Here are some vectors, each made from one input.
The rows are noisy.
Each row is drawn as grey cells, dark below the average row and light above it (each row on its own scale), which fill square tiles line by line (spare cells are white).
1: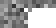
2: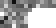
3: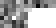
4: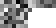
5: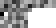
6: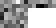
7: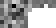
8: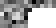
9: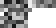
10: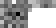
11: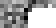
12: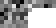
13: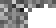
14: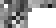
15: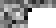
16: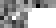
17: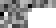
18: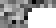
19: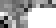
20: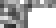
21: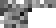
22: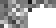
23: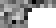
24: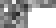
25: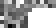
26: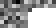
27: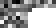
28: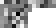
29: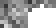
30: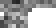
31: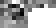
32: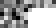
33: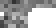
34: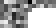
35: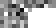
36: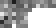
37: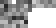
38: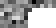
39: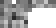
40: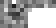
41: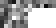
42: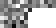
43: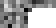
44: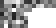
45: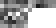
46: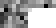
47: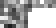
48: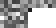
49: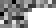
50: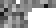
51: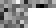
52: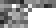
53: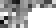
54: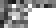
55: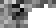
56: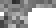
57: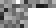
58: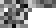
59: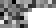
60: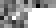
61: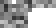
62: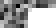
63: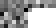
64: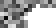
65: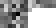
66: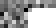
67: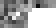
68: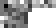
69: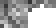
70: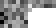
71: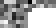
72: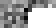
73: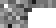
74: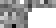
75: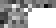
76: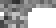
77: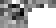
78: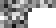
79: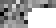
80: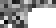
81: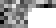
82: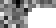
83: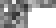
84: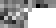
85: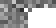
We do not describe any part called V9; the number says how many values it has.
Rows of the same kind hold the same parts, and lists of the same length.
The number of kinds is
2.
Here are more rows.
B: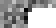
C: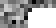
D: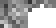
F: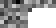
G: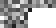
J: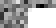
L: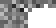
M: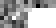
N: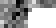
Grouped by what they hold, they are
B, J, N
C, D, F, G, L, M

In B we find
one of 8 labels and a value of V9.
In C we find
a point on a 4-point line and a value of V9.
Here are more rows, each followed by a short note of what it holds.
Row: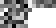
a point on a 4-point line and a value of V9
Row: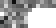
one of 8 labels and a value of V9
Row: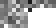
a point on a 4-point line and a value of V9
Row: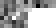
a point on a 4-point line and a value of V9
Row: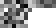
a point on a 4-point line and a value of V9
